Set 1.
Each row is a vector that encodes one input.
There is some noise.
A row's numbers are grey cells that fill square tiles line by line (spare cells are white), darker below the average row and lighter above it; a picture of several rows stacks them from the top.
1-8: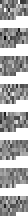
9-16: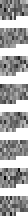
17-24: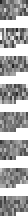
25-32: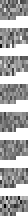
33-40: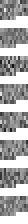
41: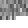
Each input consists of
three true/false values.
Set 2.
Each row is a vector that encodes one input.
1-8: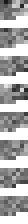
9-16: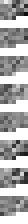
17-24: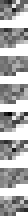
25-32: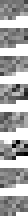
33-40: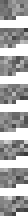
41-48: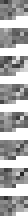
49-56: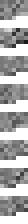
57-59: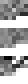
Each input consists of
four true/false values.
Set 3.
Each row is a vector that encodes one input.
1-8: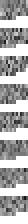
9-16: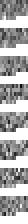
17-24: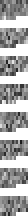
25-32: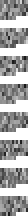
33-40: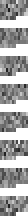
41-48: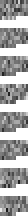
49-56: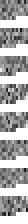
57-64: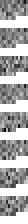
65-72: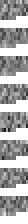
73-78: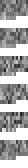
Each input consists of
a point on a 6-point line.
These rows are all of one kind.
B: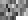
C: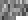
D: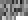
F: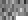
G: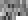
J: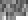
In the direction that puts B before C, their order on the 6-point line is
B, C, G, F, J, D.
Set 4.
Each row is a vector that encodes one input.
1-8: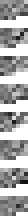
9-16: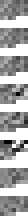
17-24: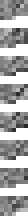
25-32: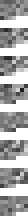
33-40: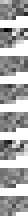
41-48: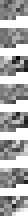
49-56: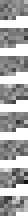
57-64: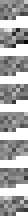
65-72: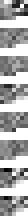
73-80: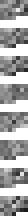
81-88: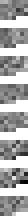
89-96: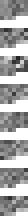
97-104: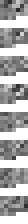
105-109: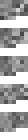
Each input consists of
four true/false values.
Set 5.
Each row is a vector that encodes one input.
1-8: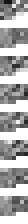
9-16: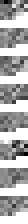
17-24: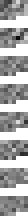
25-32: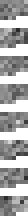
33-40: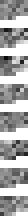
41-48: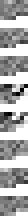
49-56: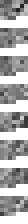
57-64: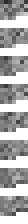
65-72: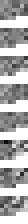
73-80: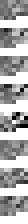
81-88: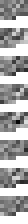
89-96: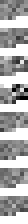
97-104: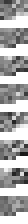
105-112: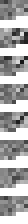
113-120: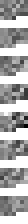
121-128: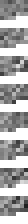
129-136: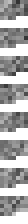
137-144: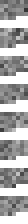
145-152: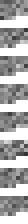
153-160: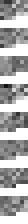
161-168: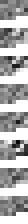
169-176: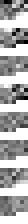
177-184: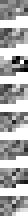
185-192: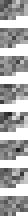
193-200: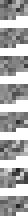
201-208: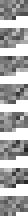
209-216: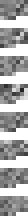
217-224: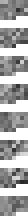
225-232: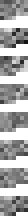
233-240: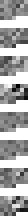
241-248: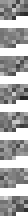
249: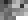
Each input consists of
four true/false values.
